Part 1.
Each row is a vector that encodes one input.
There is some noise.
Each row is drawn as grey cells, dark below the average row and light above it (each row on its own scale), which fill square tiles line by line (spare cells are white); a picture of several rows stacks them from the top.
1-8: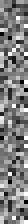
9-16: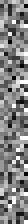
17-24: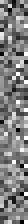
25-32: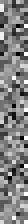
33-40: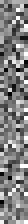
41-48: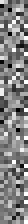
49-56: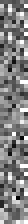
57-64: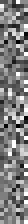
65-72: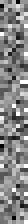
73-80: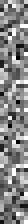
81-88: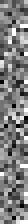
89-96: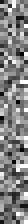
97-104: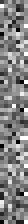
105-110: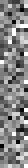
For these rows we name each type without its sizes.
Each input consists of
five true/false values.
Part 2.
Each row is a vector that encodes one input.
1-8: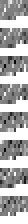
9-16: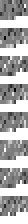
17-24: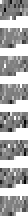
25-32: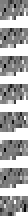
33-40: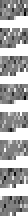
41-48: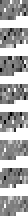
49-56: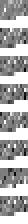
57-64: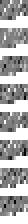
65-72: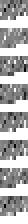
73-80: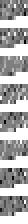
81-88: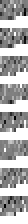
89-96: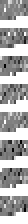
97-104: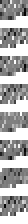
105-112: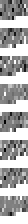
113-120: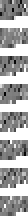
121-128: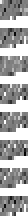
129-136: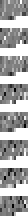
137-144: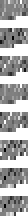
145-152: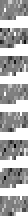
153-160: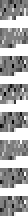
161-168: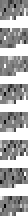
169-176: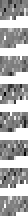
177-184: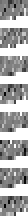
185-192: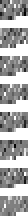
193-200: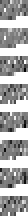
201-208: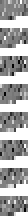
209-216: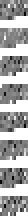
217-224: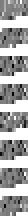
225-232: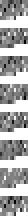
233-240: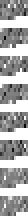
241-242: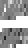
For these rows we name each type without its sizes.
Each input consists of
a point on a line.
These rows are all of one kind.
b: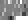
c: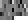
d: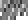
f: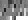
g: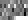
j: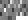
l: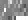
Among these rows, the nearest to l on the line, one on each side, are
b and j.
